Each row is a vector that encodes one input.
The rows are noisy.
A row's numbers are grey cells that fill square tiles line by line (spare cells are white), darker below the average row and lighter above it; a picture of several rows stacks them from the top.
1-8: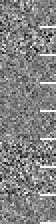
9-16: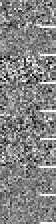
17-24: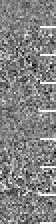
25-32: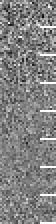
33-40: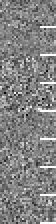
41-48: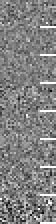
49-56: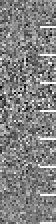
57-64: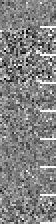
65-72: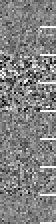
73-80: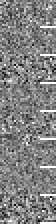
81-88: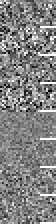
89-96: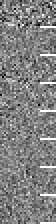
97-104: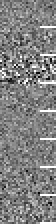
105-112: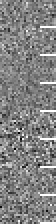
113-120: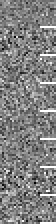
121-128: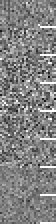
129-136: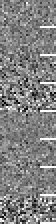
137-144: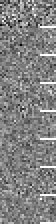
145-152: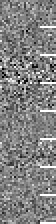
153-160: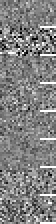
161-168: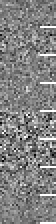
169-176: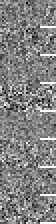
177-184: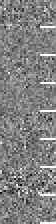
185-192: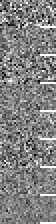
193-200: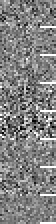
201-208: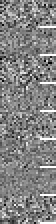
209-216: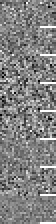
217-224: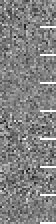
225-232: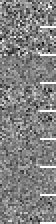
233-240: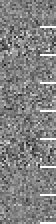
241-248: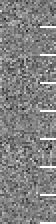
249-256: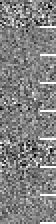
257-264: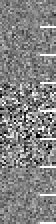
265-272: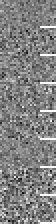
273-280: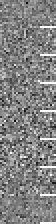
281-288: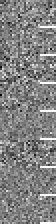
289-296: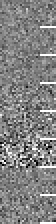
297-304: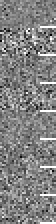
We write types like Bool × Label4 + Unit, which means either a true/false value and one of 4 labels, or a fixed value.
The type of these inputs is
Bool × Bool × Bool × (Line10 + Line15).
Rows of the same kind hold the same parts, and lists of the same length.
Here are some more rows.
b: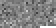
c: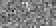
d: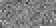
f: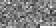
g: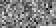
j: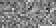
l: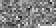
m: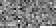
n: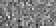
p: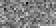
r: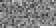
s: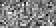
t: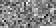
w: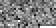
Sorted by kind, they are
b, d, g, m, p, w
c, f, j, l, n, r, s, t

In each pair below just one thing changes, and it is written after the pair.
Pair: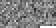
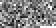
one of the three true/false values
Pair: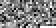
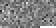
one of the three true/false values
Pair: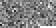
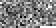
the place on the 15-point line
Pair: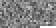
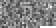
one of the three true/false values
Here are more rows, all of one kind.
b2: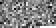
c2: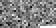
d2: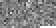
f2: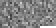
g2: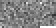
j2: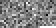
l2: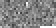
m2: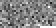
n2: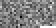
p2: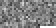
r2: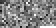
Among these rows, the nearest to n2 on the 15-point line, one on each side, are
b2 and j2.
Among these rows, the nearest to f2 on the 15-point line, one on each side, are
c2 and p2.
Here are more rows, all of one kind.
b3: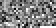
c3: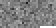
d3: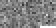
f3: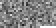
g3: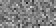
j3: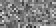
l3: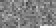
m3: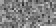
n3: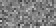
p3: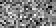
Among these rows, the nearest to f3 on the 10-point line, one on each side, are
g3 and l3.
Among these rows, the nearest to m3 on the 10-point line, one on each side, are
d3 and j3.
